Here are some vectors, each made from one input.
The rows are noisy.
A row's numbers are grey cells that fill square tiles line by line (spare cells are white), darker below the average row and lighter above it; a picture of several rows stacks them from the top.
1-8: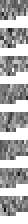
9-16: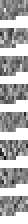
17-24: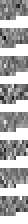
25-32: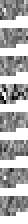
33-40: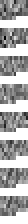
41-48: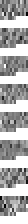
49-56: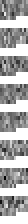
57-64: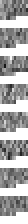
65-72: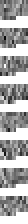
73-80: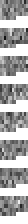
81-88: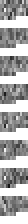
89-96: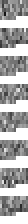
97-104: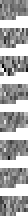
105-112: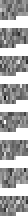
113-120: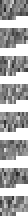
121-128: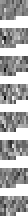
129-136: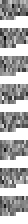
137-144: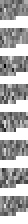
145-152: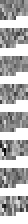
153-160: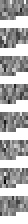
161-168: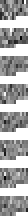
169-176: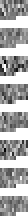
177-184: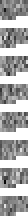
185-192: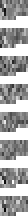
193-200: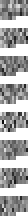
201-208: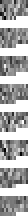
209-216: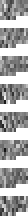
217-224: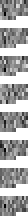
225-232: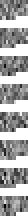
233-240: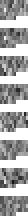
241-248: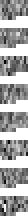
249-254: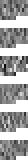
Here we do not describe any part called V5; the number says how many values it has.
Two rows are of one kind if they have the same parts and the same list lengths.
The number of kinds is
2.
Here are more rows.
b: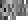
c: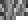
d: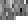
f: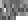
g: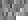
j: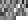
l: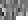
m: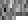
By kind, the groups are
b, c, d, j, m
f, g, l

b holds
a point on an 8-point circle, four true/false values and a value of V5.
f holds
a point on a 6-point line, four true/false values and a value of V5.
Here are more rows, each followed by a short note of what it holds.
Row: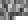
a point on an 8-point circle, four true/false values and a value of V5
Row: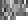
a point on an 8-point circle, four true/false values and a value of V5
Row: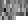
a point on an 8-point circle, four true/false values and a value of V5
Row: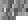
a point on a 6-point line, four true/false values and a value of V5
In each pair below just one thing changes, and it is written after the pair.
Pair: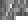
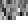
the value of V5
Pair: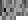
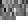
the value of V5
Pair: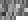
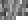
the value of V5
